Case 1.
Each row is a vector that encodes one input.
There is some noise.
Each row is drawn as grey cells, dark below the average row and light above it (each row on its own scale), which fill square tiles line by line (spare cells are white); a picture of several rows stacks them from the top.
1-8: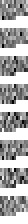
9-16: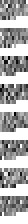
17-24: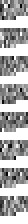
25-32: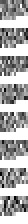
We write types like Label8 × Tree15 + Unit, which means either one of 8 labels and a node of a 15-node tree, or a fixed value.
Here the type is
Line4 × Line4.
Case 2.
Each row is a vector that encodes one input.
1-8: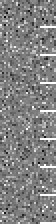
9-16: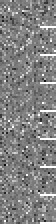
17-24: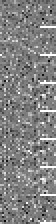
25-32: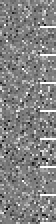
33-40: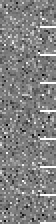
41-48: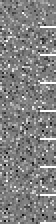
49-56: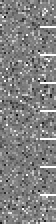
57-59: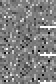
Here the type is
Line5.
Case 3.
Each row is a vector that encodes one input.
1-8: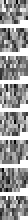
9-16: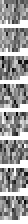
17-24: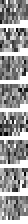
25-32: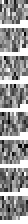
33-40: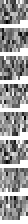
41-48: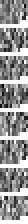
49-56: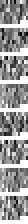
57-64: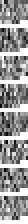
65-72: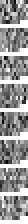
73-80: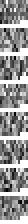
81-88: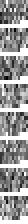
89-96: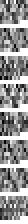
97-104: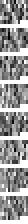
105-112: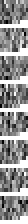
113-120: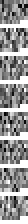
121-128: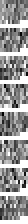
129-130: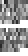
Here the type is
Label5.
